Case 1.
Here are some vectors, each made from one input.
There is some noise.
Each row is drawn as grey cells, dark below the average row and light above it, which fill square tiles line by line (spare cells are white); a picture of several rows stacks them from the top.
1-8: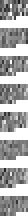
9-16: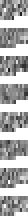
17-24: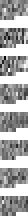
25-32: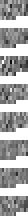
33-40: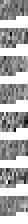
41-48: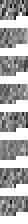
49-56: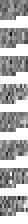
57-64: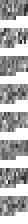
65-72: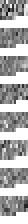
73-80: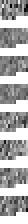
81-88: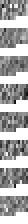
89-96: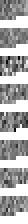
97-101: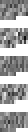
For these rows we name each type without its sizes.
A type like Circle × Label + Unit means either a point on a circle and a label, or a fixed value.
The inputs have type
Line × (Tree + Unit).
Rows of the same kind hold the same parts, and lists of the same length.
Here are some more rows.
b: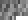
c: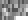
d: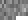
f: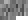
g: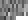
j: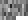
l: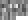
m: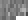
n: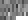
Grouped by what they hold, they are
b, d, f, g, j, m, n
c, l

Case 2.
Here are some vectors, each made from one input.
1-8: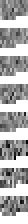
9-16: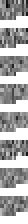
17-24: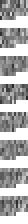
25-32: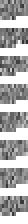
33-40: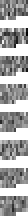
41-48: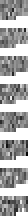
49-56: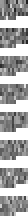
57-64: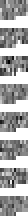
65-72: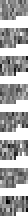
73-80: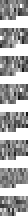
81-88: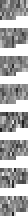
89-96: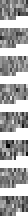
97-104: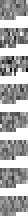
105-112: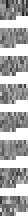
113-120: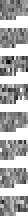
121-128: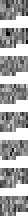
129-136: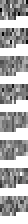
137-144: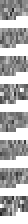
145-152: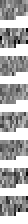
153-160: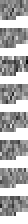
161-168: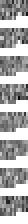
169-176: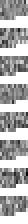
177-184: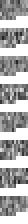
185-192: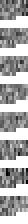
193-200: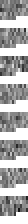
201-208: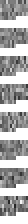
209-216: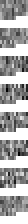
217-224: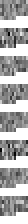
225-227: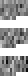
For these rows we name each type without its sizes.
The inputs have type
Bool × Bool × Bool + Circle + Unit.
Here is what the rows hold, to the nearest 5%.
About 65% of them hold a point on a circle. About 5% of them hold a fixed value. The rest hold three true/false values.
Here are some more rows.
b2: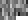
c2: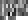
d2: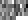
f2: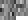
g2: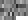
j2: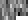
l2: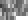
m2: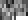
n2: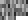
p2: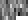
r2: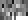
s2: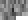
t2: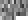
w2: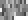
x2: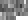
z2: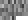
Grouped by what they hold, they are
b2, c2, j2, m2, n2, p2, r2
d2
f2, g2, l2, s2, t2, w2, x2, z2

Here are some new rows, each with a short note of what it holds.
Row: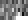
three true/false values
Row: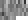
a point on a circle
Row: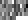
a fixed value
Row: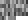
three true/false values
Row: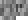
a point on a circle
